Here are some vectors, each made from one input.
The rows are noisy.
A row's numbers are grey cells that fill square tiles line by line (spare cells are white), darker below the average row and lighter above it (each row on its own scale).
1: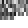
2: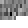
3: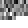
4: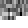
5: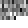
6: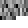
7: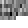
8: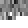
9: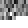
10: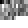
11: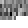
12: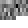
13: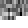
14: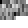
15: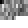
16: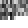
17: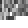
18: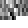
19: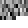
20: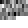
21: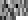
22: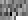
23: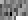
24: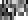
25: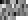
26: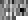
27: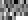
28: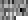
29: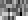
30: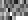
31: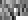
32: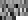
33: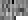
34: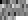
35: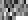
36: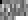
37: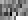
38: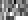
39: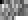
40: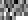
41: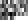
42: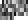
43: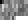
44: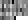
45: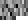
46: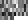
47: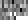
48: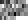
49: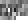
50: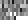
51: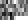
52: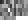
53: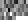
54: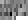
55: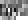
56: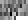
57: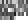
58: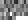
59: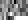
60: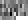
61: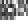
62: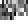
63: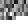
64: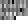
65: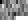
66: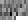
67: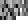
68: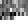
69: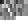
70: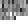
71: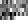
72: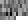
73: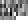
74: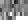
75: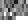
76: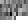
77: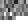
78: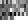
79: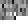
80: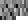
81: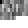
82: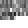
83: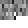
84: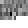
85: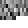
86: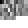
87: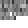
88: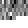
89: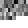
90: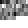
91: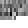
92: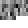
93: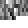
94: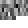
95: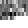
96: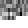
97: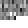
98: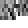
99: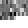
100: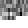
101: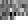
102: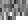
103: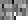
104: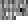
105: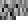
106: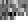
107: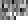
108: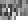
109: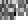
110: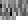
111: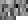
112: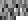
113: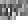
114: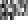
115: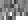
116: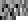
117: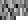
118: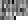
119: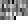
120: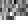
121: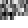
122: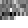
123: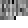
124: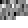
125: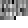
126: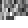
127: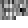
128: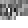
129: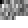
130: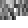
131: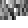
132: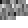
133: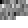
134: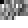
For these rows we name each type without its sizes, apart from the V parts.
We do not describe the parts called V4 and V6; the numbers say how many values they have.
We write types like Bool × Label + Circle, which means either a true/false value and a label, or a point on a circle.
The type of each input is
Bool × Label × V4 × V6 + Unit.
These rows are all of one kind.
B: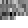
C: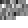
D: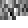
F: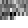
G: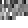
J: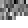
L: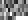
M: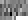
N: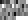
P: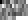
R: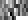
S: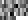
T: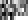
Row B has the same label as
D, J, P and R.
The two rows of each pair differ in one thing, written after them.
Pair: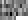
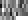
the value of V4
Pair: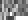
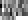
the value of V6
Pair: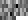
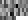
the true/false value
